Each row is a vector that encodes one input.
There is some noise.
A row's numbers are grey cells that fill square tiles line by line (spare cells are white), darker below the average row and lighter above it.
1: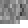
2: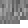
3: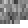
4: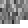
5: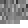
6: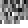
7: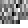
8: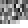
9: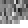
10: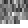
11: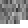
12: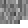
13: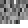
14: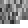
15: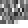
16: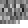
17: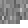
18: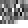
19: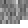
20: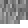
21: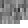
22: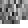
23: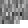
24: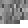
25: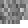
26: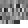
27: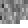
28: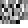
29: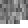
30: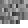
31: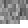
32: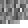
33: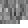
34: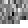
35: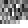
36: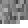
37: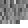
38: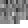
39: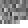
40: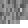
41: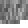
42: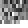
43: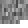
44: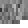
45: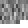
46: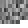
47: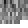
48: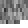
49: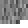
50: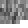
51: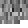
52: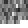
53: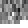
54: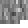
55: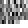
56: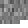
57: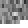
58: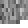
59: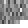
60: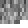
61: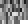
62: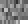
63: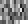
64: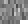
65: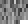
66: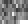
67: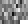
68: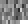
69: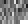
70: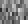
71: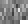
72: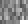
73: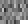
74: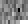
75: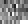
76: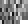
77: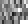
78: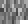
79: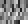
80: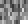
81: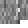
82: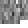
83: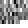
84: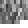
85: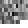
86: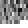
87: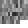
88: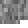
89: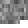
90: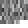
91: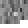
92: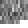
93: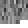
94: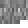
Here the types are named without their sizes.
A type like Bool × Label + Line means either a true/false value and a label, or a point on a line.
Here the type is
(Bool × Bool × Bool × Bool + Unit) × Label × Label.
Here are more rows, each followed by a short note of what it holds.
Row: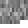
two labels and four true/false values
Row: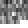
two labels
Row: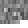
two labels
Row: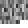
two labels
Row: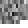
two labels and four true/false values
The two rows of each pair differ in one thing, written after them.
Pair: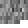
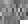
one of the two labels
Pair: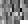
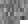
one of the four true/false values
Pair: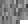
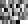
one of the four true/false values
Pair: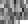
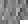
one of the four true/false values
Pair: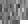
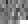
one of the four true/false values
